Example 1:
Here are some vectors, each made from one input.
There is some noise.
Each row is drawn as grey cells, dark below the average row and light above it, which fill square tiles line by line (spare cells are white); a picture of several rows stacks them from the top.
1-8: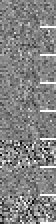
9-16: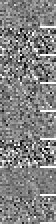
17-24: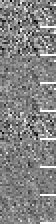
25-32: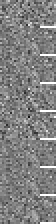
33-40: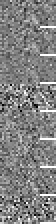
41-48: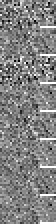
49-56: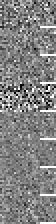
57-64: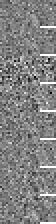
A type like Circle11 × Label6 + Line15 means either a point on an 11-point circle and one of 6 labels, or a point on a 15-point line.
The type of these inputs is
(Circle6 + Unit) × Line6.
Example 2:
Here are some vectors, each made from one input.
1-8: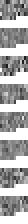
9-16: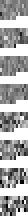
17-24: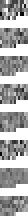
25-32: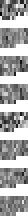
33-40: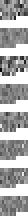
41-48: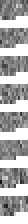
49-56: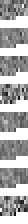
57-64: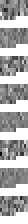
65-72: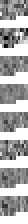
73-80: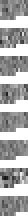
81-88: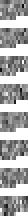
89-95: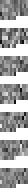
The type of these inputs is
Circle8 + Tree8 + Unit.
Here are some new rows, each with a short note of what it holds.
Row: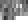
a fixed value
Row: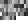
a node of an 8-node tree
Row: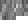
a fixed value
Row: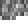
a fixed value
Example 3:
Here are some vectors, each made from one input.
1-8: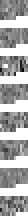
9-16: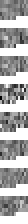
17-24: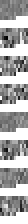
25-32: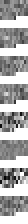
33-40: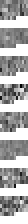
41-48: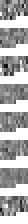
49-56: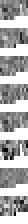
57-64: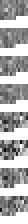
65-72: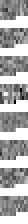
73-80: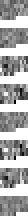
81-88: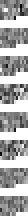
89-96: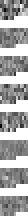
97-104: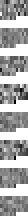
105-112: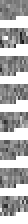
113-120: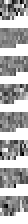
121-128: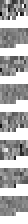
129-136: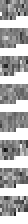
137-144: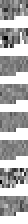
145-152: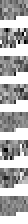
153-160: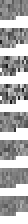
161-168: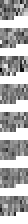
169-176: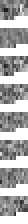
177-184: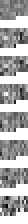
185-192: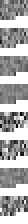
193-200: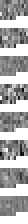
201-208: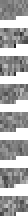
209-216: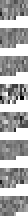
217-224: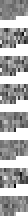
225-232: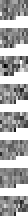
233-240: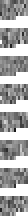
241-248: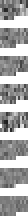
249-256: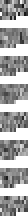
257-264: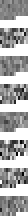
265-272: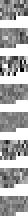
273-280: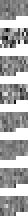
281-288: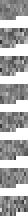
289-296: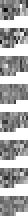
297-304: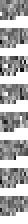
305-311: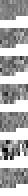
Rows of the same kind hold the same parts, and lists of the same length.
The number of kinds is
2.
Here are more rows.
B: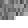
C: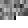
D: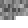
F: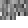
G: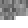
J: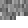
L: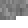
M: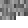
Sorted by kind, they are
B, D, F, G, L
C, J, M

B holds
a point on an 8-point line and a node of a 14-node tree.
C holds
a point on an 8-point line.
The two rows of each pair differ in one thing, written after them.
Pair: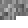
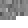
the place on the 8-point line
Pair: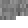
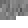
the node of the tree
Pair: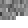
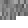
the place on the 8-point line
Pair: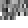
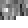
the node of the tree
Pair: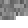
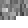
the node of the tree
